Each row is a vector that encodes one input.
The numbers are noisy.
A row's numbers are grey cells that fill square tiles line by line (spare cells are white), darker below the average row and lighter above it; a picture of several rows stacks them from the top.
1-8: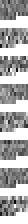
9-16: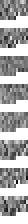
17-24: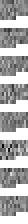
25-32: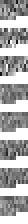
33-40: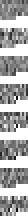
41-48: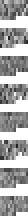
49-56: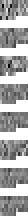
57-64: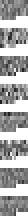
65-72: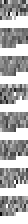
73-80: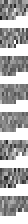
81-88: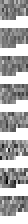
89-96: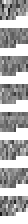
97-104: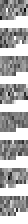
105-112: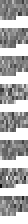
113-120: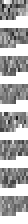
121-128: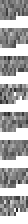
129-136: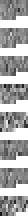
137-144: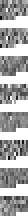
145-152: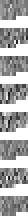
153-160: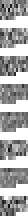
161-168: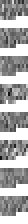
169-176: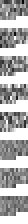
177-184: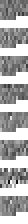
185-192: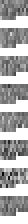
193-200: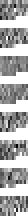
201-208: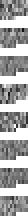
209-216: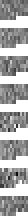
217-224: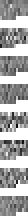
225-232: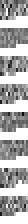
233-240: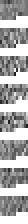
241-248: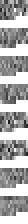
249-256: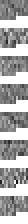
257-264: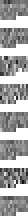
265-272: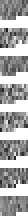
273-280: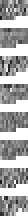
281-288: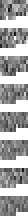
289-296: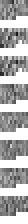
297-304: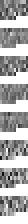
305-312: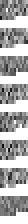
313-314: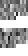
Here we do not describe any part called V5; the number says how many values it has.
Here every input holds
either a fixed value, or one of 11 labels, a true/false value and a value of V5, or a node of a 10-node tree.
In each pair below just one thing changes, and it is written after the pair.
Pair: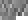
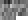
the value of V5
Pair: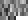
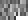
the label
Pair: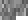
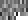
the true/false value
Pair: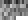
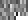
the true/false value
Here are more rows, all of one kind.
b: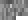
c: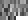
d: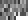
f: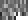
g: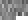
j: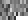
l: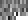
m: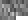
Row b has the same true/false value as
g and m.
